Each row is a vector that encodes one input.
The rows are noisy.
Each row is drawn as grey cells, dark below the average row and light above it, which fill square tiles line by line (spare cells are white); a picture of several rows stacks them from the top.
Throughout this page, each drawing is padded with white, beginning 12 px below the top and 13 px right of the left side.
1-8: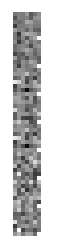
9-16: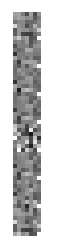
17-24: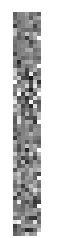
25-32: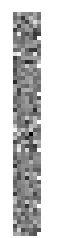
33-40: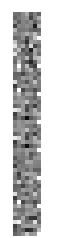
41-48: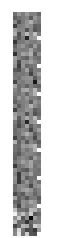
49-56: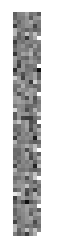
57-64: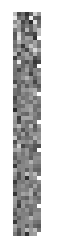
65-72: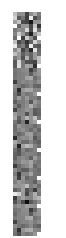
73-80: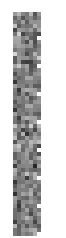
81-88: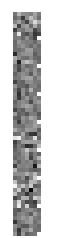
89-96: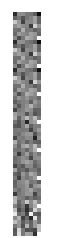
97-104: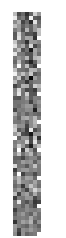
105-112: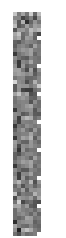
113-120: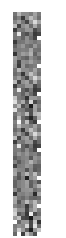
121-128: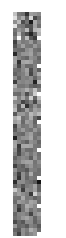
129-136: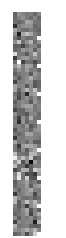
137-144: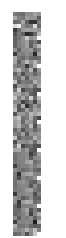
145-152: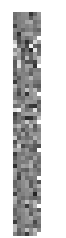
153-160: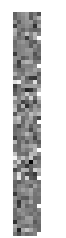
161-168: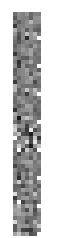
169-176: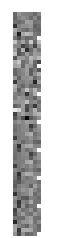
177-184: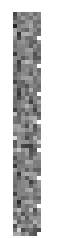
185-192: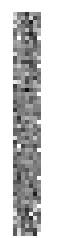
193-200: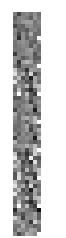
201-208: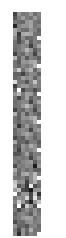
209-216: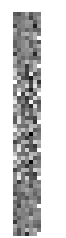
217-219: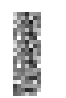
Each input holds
either a point on a 16-point circle, or a fixed value, or a node of an 11-node tree.
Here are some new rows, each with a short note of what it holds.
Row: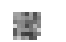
a node of an 11-node tree
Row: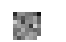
a fixed value
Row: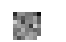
a fixed value
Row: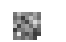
a node of an 11-node tree
